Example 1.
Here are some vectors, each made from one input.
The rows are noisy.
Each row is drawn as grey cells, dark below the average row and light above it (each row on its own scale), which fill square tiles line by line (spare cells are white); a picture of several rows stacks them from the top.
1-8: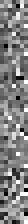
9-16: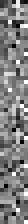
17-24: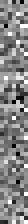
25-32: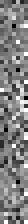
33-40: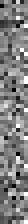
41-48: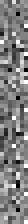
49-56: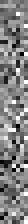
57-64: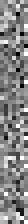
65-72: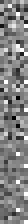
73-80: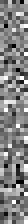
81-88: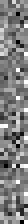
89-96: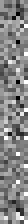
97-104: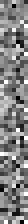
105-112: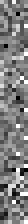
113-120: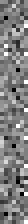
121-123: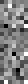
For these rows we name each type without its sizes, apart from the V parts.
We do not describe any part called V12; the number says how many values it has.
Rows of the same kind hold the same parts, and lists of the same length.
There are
2 kinds of row.
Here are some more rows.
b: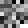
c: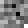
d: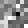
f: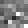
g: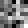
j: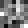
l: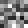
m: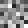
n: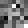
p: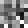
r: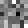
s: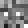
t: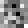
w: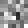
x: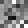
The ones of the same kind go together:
b, c, d, g, j, m, s, t, w
f, l, n, p, r, x

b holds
a point on a line and a value of V12.
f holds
a point on each of two lines.
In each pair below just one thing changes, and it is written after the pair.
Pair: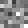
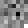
the place on the line
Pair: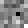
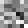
the value of V12
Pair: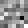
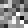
the value of V12
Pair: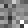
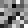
the value of V12
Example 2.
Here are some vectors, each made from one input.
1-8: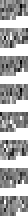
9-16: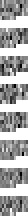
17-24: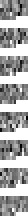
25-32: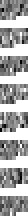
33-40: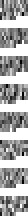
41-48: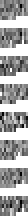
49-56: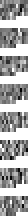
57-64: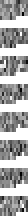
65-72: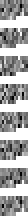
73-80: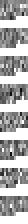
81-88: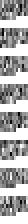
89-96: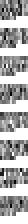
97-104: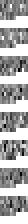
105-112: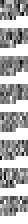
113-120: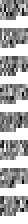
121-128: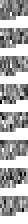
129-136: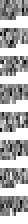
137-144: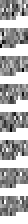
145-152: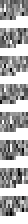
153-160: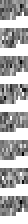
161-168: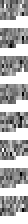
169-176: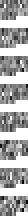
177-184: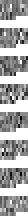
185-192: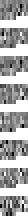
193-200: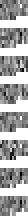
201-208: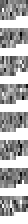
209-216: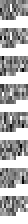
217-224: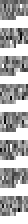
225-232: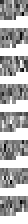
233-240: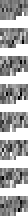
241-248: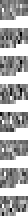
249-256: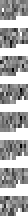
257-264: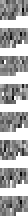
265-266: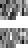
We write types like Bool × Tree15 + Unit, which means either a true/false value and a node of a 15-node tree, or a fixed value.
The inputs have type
Circle6 × (Circle15 + Unit) × Label12.
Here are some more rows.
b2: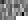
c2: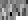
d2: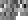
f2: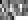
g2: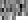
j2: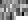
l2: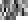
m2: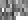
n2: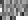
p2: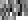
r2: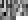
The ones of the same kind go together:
b2, c2, d2, f2, j2, l2, m2, n2, r2
g2, p2

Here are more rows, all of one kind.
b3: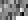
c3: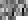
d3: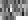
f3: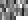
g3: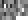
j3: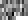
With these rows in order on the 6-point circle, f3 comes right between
d3 and g3.
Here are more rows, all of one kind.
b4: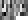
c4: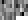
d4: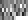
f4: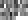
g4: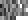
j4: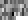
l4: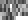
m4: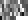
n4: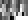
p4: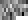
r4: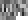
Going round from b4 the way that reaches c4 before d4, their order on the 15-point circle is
b4, m4, c4, n4, d4, p4, l4, r4, j4, g4, f4.
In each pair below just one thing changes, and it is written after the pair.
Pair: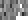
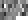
the place on the 6-point circle
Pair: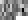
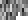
the label
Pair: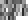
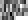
the place on the 15-point circle
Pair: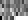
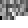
the label
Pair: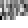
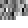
the place on the 15-point circle
